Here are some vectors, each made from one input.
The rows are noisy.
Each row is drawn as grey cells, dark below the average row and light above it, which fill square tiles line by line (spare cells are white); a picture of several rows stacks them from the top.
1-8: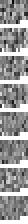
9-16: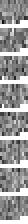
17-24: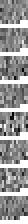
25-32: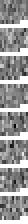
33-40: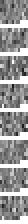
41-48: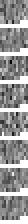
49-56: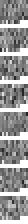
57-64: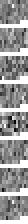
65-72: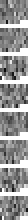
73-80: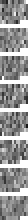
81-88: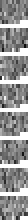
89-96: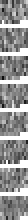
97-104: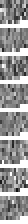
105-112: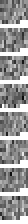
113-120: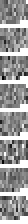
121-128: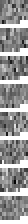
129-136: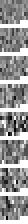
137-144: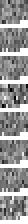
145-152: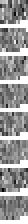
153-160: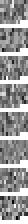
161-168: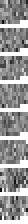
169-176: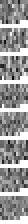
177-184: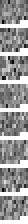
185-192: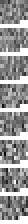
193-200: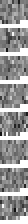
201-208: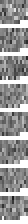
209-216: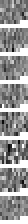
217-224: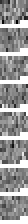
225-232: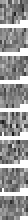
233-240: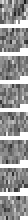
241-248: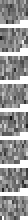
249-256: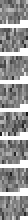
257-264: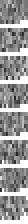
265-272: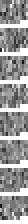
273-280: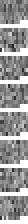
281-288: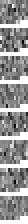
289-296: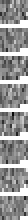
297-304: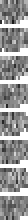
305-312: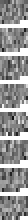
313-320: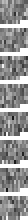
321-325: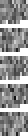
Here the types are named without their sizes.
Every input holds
a true/false value, together with either a point on a circle, or a point on a line.
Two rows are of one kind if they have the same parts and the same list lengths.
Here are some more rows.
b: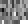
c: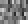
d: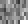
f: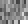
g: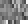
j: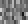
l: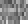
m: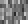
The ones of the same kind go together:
b, g, l
c, d, f, j, m

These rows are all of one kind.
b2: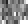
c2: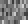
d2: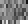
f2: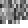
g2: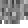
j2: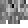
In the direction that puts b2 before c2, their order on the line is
j2, f2, b2, g2, d2, c2.
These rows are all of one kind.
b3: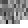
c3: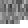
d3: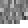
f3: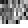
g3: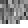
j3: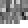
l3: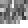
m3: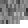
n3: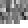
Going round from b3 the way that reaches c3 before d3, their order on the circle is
b3, c3, d3, l3, n3, j3, g3, f3, m3.
